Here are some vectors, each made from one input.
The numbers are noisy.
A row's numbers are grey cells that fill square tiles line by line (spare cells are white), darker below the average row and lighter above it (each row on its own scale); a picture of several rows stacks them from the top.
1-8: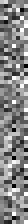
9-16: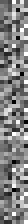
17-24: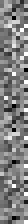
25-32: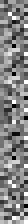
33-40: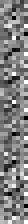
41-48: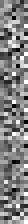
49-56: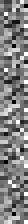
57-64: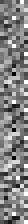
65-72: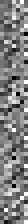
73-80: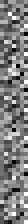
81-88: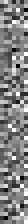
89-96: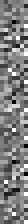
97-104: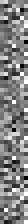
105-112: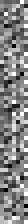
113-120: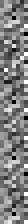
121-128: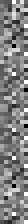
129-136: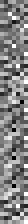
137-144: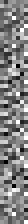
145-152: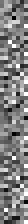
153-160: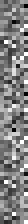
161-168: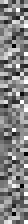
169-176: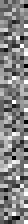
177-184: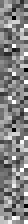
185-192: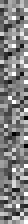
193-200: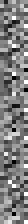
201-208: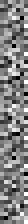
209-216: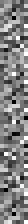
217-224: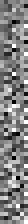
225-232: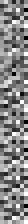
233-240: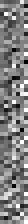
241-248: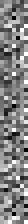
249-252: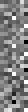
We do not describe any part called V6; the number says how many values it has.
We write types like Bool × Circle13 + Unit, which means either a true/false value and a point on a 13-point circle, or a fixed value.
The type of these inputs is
Line10 + Line14 × V6.
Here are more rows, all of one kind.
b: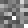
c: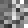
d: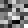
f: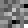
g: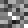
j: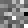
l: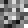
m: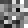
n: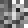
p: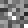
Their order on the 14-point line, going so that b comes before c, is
p, j, b, f, g, d, l, m, n, c.
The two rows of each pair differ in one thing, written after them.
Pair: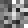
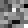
the value of V6
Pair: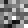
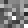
the place on the 14-point line
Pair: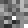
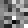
the value of V6
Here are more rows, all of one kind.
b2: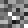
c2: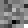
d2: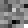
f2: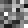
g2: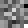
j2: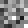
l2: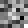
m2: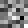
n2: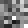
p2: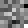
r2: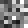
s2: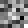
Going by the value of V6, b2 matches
l2, m2 and s2.
